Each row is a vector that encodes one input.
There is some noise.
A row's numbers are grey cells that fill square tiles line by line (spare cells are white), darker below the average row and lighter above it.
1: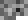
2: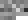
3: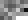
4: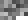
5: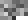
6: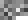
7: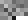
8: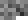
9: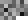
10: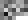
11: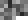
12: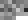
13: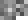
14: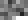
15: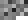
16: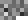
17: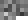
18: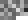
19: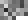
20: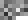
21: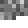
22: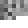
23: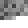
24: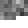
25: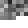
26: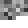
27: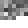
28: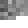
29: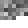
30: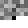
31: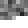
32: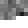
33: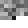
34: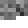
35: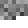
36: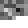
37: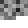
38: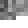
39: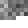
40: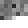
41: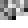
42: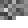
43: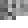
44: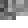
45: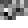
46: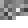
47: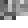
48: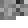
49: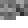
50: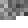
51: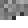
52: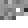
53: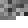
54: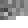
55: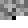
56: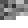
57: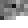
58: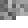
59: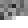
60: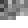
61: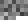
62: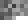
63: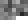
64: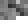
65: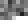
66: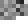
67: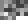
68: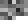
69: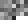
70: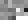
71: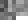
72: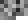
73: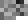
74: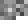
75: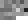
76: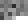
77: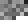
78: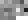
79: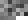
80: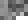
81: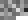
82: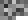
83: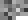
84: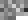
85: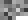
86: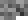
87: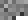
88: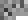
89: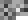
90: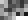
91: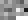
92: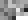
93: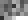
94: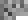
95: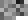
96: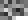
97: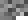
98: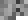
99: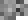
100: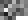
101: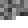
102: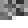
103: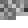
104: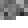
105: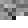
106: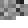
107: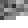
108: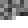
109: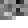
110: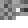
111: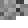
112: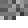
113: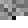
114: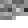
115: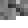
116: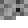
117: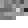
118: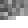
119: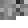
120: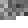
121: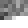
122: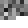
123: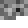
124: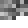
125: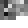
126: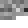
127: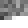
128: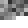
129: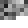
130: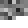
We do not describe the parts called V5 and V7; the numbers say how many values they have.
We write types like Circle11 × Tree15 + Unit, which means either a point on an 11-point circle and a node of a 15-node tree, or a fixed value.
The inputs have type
(Bool × Line4 + V7) × V5.
